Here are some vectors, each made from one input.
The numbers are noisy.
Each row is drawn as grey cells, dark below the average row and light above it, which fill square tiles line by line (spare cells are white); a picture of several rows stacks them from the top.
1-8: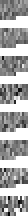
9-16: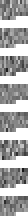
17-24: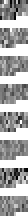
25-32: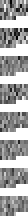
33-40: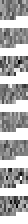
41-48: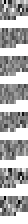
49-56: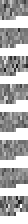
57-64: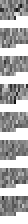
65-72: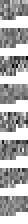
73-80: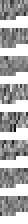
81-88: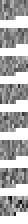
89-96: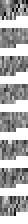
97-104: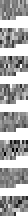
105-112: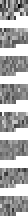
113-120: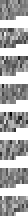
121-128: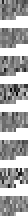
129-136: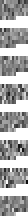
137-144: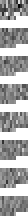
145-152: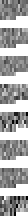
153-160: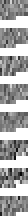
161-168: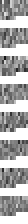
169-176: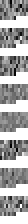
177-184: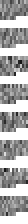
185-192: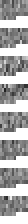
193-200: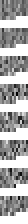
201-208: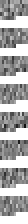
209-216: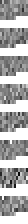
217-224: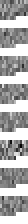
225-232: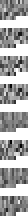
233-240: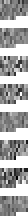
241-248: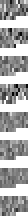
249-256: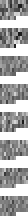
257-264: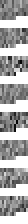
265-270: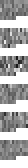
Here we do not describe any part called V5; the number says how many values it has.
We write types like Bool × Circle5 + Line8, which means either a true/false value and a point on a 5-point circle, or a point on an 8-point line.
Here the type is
Label6 + Line8 + Line9 × List2(V5).
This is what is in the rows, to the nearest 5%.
About 15% of them hold one of 6 labels. About 10% of them hold a point on an 8-point line. The rest hold a point on a 9-point line, together with a list of up to two values of V5.
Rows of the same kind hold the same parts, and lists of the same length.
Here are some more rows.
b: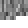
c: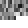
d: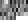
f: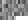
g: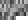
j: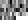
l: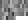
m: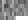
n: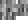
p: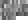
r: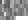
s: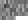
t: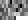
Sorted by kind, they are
b, n, p
c, j, t
d
f, m, r, s
g, l

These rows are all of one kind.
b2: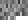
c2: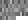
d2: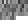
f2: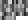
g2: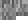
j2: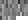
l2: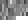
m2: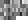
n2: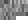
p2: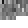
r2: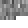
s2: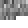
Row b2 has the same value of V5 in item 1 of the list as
f2, g2, m2 and p2.
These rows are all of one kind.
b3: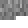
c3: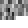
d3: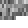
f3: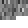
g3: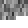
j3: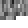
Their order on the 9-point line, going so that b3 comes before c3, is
j3, f3, b3, d3, g3, c3.
